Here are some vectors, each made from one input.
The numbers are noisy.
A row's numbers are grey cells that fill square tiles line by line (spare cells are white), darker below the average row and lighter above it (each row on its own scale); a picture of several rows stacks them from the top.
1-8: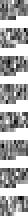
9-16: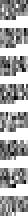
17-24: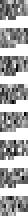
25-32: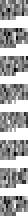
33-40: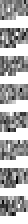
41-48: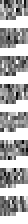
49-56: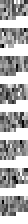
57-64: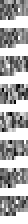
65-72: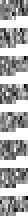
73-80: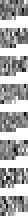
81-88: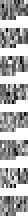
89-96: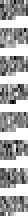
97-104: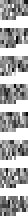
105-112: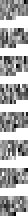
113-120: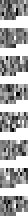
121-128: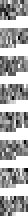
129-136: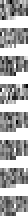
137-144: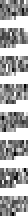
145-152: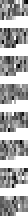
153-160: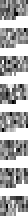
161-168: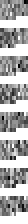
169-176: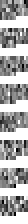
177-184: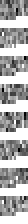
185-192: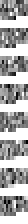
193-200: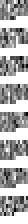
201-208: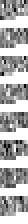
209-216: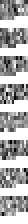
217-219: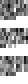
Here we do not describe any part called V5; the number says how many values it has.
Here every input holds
a list of up to three items, each a true/false value and a value of V5.
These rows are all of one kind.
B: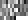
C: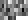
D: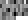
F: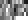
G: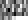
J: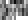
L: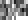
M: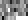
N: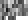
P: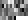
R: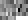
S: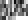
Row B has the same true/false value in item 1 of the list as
F, M and R.
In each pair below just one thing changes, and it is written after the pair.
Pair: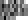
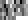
the value of V5 in item 1 of the list
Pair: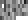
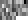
the value of V5 in item 1 of the list
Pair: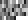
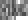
the value of V5 in item 1 of the list
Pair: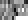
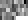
the value of V5 in item 1 of the list
